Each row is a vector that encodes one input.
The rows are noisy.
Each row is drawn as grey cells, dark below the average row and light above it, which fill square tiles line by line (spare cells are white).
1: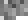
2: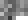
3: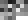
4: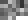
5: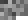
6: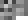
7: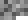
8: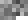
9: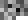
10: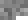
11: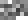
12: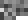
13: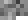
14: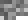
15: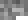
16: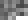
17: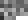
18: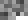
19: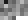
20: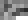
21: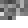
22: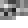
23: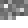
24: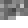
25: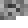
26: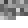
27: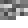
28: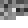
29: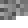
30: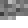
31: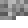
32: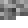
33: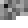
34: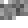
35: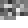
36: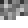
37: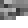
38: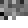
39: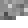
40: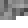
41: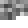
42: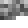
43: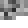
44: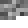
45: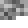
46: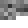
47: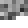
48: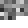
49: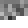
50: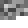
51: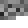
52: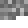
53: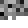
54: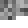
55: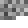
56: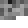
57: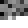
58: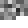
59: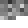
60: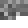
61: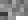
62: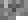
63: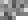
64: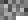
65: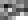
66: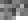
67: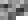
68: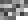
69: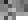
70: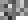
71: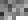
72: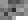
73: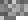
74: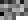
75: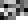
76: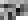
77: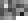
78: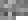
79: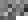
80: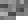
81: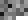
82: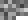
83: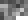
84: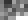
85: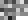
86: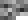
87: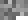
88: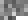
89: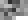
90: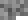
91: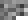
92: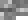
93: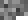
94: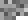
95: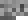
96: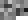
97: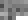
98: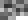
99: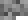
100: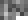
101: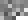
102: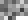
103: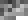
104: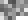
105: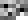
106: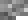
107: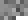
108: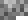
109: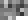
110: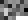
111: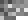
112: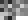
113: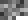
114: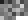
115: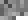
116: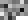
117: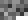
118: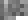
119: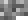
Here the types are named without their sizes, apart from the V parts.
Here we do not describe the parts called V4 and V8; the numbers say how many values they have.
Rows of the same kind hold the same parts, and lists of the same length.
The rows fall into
2 kinds.
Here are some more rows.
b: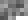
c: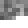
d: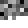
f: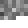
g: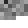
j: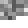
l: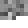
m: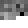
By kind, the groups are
b, d, j, l
c, f, g, m

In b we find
a label and a value of V4.
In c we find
a label, a true/false value and a value of V8.
